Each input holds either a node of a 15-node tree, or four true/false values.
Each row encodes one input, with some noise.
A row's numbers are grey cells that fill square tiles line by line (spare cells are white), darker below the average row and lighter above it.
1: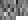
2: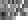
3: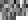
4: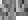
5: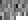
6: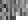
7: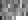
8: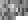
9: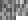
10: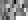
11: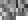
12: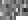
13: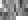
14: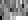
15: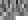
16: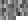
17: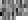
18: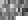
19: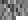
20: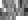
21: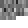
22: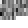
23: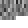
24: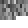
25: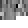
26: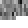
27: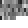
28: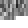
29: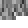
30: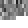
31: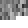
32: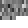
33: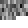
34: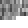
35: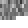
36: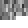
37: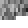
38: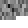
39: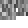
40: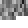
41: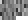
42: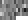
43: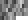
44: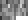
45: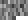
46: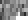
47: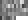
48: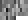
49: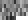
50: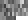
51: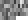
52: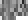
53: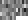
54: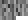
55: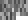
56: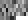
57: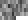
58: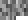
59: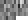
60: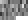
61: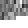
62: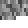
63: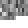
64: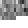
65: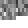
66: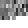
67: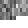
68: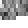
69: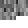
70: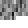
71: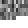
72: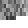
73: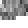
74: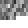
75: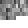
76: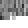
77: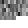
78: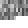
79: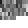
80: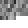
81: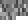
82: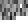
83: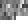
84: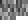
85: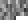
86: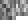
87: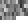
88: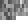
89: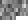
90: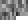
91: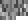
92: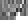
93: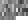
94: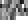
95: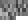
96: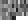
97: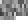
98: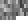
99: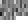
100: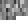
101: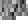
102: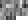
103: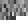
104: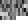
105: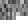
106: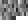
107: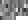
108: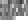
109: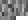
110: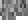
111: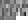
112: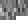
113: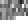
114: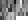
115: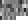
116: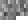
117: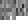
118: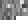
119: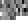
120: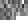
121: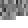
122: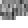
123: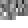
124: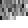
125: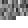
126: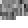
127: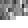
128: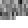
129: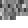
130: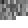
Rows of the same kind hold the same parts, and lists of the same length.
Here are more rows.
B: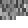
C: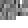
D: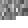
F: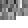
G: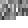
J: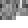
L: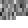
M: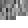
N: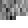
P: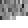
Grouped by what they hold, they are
B, D, G, L
C, F, J, M, N, P

